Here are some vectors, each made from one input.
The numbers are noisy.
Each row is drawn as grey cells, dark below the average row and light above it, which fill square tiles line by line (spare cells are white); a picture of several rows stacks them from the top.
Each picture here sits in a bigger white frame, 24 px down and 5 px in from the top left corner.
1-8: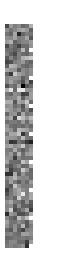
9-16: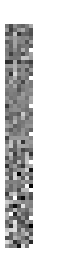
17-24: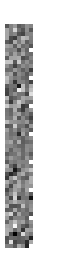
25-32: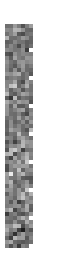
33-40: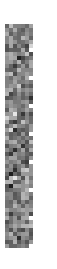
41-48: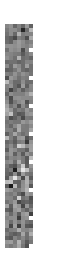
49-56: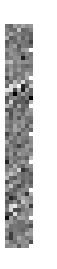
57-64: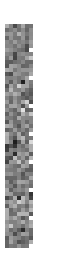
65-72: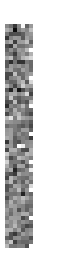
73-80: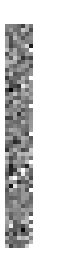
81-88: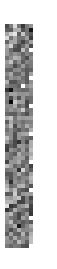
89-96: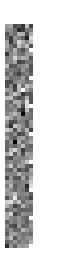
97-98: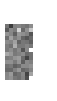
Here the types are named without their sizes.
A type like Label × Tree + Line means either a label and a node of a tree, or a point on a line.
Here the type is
Bool × Bool × Bool × Bool × Bool × Line × Tree.
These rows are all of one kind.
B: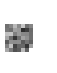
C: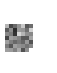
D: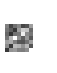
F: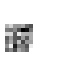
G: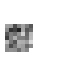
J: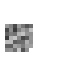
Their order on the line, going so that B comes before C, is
G, B, D, C, J, F.
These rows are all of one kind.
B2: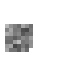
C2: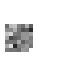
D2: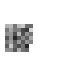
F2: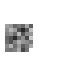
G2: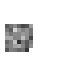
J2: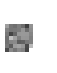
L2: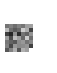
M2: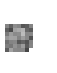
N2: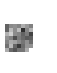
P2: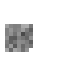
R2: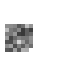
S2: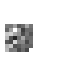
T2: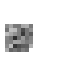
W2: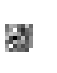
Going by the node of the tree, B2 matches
N2, S2 and T2.
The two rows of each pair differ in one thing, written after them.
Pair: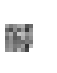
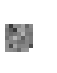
the node of the tree
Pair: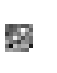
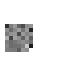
one of the five true/false values
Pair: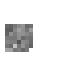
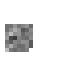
the node of the tree
